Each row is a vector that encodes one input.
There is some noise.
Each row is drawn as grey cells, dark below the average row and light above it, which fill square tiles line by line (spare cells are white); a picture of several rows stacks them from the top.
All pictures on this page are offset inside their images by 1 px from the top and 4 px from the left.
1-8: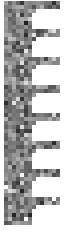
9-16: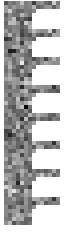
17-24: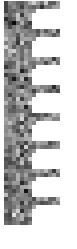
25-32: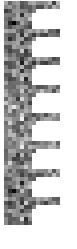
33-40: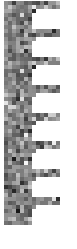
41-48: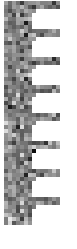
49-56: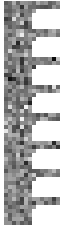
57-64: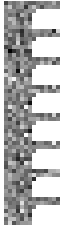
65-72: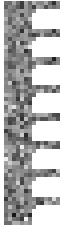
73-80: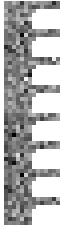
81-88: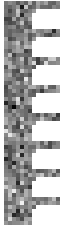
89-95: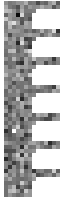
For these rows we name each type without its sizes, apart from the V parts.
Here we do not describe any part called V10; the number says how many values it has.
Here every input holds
a true/false value, together with either a point on a line, or a value of V10.
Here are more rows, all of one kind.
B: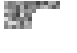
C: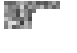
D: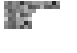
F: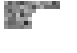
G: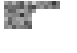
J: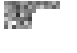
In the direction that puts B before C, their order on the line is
F, D, B, G, J, C.
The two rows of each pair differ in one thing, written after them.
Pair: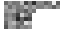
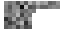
the true/false value
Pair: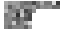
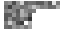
the value of V10
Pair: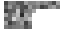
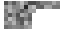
the true/false value
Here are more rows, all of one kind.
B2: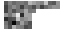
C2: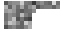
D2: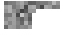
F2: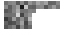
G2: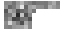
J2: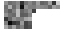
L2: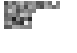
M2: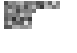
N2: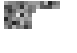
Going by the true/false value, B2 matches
F2, J2 and N2.
